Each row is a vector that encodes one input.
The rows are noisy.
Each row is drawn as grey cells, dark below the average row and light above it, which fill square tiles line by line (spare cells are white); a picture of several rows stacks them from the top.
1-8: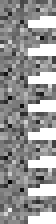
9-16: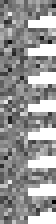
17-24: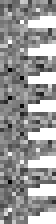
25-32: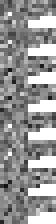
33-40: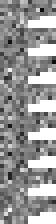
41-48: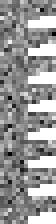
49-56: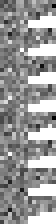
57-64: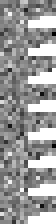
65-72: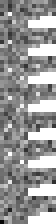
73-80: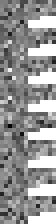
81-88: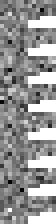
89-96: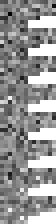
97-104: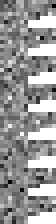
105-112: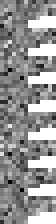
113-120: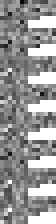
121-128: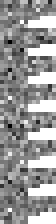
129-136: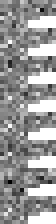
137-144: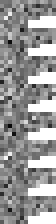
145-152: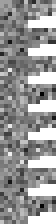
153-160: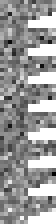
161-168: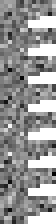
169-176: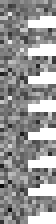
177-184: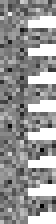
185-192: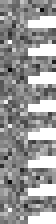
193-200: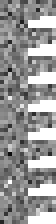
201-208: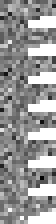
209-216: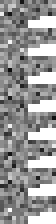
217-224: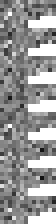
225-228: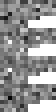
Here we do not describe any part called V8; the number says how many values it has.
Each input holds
a point on a 5-point line and a true/false value, together with a list of up to two values of V8.
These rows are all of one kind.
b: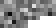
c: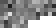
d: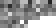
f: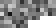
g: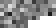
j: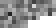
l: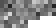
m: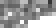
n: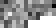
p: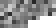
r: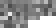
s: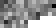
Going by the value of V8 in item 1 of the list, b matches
d and l.
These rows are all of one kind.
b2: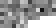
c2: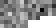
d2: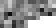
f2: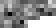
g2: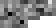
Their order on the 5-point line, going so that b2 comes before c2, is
b2, d2, f2, g2, c2.
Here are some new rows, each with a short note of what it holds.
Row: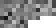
a point on a 5-point line and a true/false value, together with a list of one item
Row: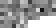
a point on a 5-point line and a true/false value, together with the empty list
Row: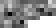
a point on a 5-point line and a true/false value, together with the empty list
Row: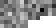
a point on a 5-point line and a true/false value, together with the empty list
